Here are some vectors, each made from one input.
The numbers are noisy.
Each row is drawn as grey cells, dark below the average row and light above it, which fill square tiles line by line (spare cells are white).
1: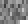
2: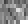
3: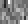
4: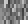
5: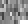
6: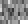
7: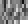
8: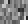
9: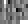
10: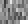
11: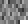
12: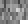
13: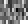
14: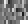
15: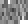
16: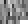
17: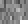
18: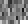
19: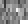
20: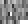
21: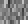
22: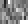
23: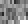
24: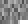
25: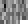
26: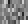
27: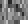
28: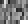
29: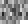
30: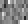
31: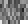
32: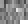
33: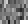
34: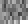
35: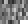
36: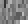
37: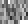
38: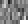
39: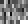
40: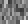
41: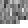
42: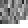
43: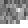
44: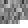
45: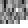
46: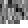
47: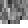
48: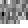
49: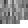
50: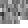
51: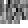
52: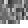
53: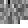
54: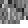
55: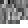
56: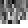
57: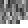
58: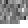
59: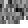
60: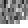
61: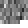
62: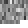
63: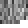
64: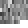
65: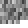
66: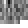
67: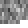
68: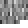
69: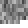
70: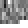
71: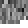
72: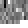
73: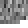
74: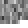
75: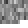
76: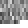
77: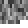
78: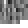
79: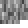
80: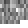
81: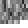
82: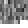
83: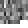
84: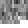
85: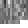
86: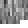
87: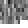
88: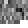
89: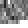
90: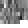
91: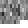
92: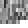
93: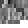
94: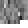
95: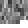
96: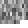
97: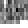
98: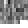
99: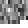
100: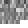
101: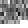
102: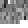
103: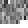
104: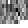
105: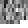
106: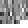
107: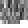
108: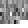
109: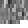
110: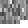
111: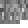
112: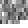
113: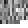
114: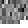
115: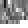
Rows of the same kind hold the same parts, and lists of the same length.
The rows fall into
2 kinds.
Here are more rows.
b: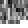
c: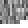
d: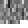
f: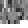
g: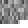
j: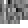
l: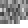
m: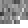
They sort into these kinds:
b, d, f, j
c, g, l, m

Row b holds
one of 5 labels.
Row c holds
one of 6 labels and a true/false value.
